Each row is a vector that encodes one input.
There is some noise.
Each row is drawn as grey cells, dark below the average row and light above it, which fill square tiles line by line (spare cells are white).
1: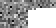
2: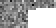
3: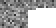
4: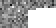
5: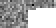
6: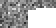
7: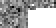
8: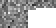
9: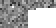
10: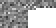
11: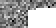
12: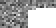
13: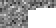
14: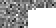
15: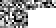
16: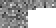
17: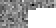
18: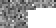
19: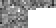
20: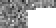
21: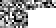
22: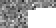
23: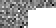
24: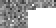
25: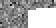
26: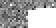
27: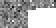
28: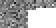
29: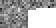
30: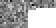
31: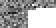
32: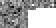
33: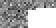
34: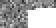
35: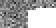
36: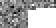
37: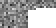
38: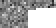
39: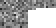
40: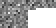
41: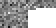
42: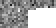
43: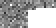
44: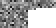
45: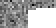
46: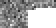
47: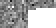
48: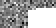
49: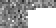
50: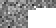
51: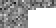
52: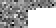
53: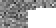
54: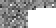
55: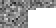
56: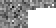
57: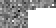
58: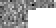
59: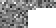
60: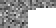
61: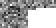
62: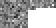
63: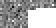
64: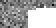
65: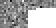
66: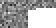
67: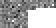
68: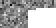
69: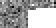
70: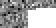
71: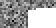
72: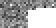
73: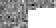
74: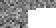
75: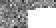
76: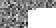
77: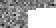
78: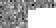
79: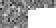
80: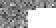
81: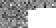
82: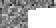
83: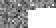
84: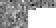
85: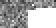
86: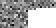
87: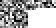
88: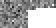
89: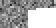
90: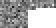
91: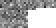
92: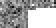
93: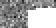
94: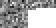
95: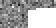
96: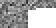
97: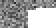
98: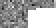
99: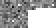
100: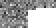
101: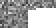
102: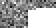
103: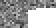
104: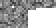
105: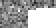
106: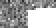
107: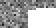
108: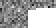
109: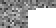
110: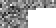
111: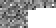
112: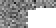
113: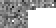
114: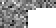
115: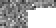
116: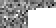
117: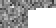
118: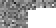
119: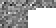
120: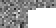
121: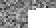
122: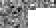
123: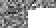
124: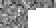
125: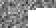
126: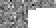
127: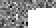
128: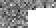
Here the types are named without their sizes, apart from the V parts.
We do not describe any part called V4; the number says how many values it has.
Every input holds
a list of items, each a true/false value and a value of V4.
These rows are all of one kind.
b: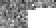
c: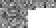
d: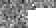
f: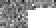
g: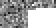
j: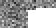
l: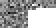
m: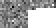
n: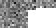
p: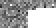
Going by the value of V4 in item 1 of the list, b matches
d, f and g.
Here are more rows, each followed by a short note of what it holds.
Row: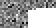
a list of two items
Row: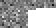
a list of two items
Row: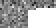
a list of two items
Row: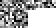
the empty list
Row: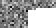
a list of two items
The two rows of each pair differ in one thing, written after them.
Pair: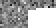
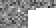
the true/false value in item 2 of the list
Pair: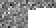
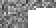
the value of V4 in item 2 of the list
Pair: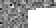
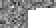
the true/false value in item 2 of the list
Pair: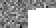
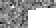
the value of V4 in item 1 of the list
